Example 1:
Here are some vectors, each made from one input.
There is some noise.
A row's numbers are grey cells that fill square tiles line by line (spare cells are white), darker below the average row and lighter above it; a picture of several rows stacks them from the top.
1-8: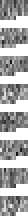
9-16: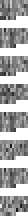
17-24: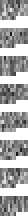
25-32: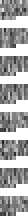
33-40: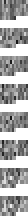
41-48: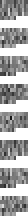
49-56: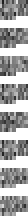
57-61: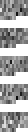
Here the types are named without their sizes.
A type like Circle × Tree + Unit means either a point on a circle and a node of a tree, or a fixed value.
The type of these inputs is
Label.
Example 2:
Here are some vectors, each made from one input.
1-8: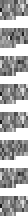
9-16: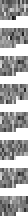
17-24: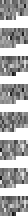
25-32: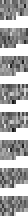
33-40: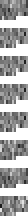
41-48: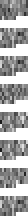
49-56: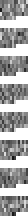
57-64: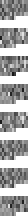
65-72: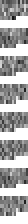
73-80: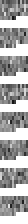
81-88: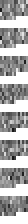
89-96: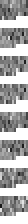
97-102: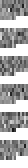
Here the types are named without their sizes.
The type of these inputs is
Label.
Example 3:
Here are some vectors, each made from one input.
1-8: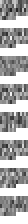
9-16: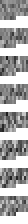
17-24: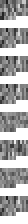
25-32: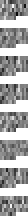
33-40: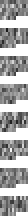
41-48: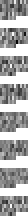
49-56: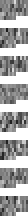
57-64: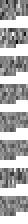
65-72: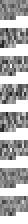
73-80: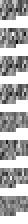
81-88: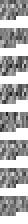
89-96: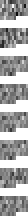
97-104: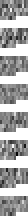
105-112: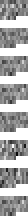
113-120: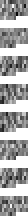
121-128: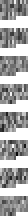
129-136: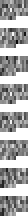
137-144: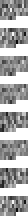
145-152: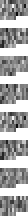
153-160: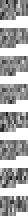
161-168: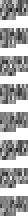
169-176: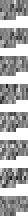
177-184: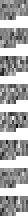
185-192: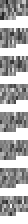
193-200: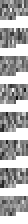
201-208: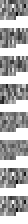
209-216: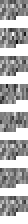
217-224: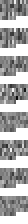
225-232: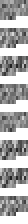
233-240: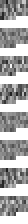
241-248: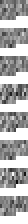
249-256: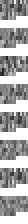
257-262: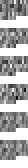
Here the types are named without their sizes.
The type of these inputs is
Tree.
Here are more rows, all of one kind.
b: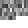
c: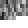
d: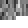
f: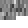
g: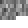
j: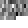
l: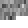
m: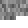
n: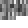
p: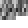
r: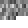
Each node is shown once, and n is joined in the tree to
f.
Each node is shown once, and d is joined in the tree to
c and g.
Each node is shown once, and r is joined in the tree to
g and j.
